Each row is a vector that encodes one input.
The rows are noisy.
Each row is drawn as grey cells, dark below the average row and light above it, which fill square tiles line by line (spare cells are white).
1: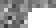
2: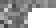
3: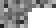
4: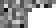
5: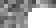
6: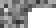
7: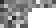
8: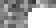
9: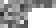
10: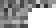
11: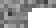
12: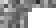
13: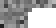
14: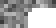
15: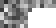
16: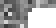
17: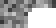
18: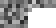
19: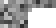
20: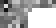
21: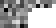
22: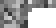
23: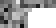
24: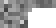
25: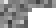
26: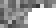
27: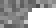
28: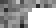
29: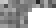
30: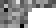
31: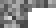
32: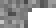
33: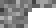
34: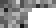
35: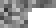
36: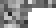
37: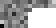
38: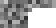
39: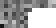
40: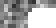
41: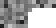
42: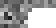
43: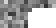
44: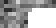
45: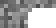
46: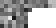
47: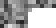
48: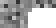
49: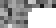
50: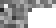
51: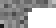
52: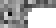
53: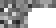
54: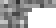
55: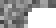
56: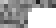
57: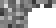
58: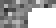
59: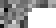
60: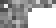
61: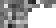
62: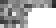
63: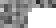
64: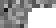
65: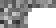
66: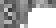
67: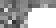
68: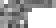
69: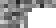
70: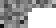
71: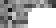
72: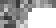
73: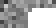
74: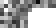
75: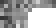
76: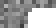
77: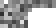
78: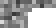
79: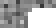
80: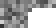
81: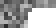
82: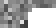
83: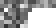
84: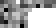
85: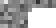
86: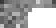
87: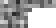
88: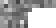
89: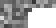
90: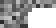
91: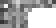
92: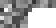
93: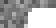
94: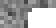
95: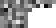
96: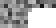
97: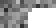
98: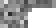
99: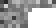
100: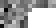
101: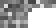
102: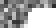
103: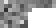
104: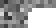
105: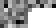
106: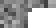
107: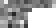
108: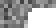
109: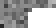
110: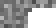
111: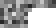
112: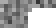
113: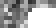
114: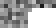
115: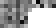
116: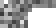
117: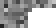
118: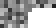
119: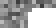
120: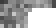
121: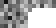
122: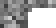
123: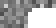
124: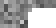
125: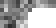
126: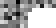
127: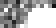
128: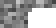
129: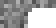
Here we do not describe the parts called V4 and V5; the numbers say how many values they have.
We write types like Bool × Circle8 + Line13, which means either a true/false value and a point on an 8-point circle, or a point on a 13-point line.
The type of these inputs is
Bool × V5 + Line7 + V4.
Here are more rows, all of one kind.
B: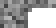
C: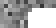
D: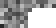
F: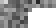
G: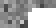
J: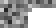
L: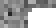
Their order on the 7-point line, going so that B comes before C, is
B, D, L, C, G, J, F.
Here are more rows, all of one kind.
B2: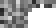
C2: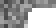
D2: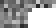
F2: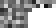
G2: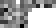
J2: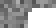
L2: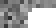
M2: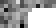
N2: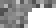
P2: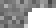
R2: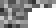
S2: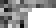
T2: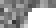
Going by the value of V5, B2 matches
F2, G2, L2 and N2.
